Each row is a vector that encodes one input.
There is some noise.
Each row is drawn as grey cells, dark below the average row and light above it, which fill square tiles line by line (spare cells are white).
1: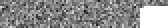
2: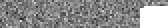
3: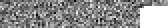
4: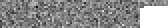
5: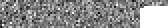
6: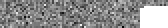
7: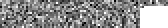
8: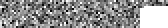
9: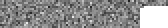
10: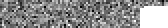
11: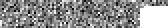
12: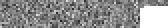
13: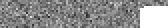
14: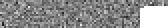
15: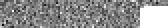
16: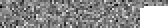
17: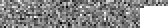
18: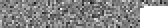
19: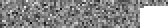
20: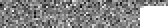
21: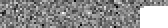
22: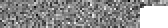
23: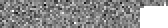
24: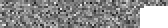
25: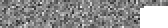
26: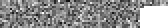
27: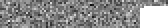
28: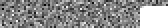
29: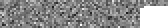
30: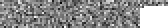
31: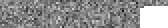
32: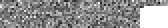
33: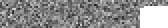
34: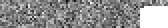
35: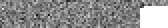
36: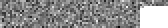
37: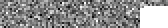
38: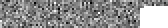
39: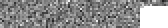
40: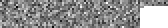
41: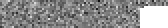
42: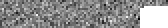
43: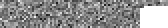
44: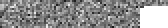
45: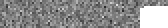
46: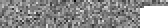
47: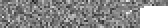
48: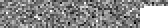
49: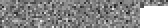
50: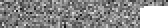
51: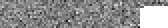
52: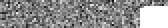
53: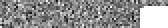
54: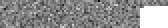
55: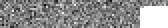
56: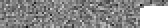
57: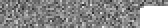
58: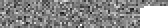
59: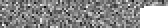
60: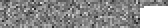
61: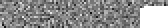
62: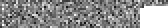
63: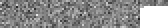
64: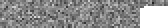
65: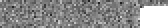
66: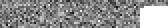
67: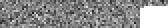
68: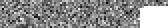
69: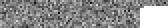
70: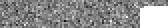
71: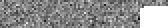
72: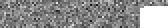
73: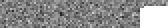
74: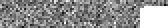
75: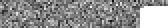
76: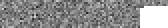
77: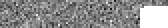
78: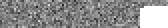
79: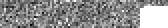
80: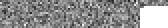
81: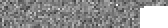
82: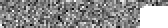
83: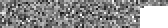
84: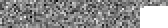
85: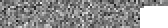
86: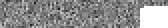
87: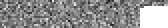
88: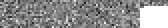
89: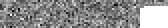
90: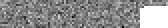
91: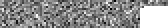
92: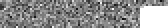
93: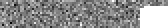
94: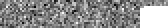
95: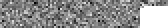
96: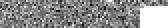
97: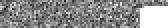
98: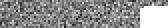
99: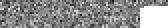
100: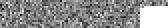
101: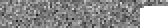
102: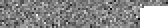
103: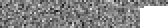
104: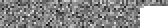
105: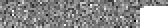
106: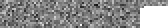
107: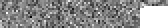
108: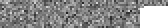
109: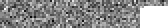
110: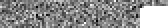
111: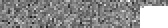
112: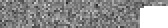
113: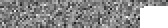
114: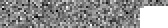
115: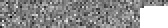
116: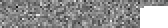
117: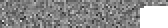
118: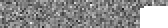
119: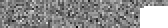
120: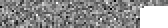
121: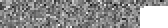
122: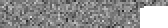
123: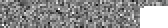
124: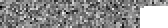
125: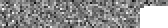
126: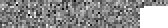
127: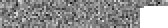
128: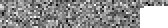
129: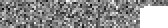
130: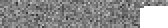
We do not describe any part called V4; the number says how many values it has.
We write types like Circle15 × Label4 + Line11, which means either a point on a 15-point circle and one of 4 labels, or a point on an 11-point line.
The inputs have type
(Bool × Bool × Bool + List2(V4)) × Line5.
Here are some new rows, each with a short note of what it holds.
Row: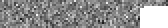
a point on a 5-point line, together with the empty list
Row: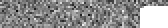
a point on a 5-point line, together with the empty list
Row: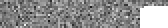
a point on a 5-point line, together with the empty list
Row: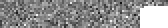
a point on a 5-point line, together with the empty list
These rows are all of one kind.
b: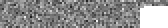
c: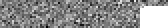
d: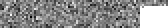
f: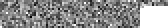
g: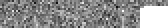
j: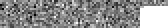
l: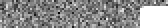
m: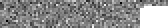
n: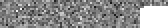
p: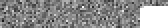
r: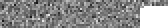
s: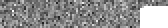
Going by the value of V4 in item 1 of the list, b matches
c, d and p.
